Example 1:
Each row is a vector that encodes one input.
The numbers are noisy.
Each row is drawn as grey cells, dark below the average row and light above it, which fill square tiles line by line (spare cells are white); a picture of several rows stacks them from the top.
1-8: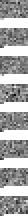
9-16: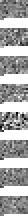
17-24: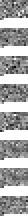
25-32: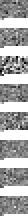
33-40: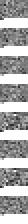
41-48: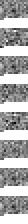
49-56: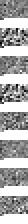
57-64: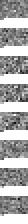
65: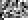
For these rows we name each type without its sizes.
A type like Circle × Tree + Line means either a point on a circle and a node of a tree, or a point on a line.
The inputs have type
List(Line).
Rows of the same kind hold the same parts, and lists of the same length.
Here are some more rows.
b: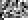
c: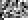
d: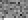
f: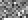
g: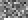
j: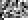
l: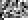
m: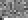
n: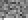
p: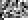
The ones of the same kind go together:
b, c, j, l, p
d, m, n
f, g

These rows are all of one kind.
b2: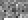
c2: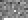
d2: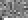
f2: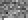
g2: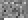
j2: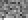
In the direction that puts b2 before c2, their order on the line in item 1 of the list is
b2, g2, d2, c2, j2, f2.
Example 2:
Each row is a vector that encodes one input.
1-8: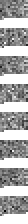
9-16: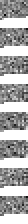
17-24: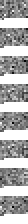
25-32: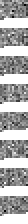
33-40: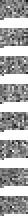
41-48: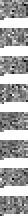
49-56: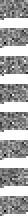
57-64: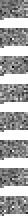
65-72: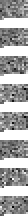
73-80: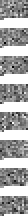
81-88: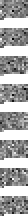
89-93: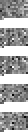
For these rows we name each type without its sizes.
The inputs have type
Bool × Circle.
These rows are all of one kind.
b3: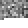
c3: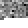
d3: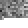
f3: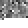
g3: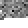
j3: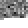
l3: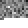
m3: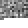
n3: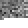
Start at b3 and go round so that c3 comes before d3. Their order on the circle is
b3, m3, c3, g3, j3, d3, n3, l3, f3.
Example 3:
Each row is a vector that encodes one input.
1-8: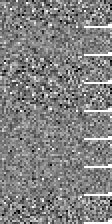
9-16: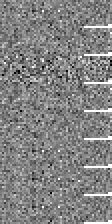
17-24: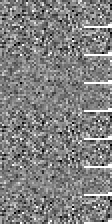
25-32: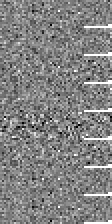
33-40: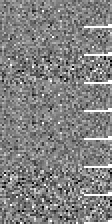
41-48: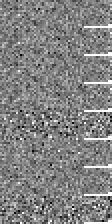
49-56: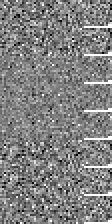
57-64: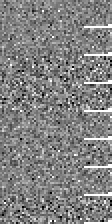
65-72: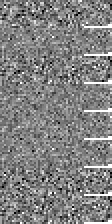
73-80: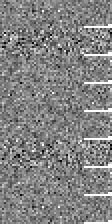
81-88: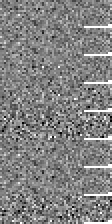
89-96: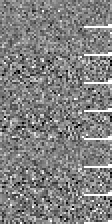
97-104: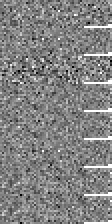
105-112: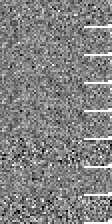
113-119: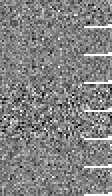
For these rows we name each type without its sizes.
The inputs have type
Bool × Bool × Bool + Tree + Unit.
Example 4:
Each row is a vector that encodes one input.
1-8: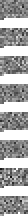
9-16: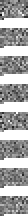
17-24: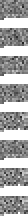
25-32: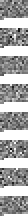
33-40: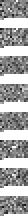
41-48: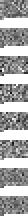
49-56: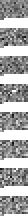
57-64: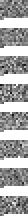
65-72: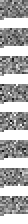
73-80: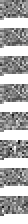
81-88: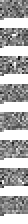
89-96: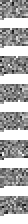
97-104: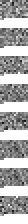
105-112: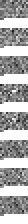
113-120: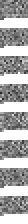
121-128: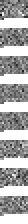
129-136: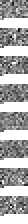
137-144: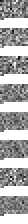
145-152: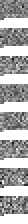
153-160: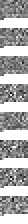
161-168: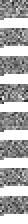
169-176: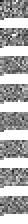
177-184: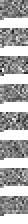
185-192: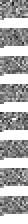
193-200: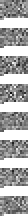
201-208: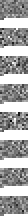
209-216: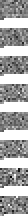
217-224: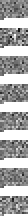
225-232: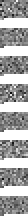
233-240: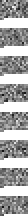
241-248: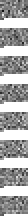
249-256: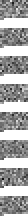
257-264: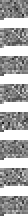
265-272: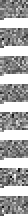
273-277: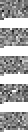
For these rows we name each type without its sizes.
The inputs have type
Line + Tree.
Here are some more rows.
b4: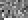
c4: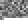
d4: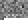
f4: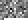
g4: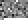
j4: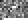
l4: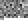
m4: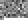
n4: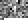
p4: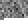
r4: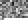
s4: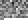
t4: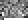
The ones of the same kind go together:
b4, f4, g4, j4, n4, t4
c4, d4, l4, m4, p4, r4, s4

